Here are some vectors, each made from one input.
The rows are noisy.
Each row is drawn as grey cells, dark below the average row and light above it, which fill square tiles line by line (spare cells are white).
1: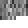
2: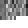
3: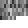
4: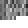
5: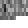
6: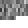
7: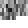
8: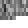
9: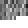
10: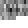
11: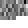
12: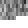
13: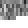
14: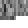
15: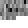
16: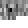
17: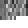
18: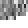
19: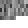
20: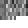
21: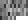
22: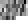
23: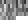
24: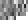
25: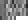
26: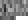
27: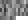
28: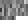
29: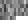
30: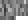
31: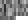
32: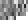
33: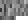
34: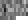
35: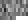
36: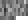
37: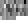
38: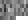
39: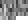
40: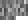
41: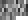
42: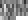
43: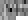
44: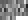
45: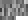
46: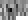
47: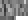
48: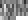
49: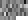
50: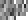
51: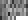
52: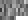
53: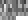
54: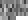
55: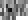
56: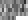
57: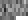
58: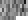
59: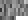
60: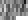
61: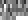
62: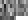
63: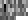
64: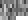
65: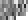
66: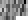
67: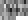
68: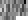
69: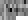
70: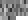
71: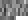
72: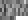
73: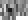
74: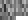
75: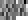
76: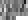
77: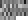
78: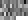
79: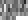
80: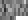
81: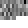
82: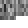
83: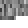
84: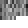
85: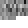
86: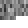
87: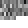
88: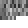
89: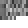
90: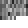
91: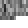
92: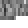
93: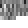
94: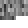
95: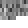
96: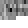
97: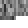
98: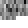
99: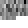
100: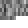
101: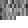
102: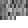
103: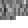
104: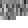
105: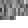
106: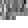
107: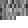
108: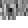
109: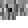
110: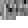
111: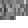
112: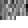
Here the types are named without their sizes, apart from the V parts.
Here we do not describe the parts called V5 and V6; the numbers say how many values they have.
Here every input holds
either a true/false value, a value of V5 and a value of V6, or a list of items, each a point on each of two lines.
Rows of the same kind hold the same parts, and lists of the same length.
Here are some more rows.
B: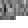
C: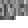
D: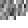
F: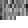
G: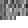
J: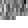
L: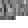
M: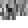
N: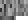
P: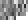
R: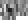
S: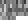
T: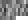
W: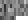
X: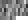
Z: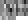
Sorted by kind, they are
B, C, L, N, T, W, X
D, P
F, G
J, M, R, S, Z

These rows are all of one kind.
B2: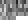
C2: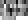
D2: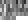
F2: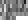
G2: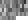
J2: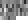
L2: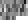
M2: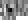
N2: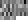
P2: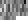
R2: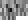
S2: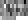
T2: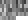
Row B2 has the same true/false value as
G2, R2 and T2.
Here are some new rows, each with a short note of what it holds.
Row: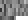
a list of two items
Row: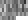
a true/false value, a value of V5 and a value of V6
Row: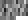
a list of two items
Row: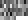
a true/false value, a value of V5 and a value of V6
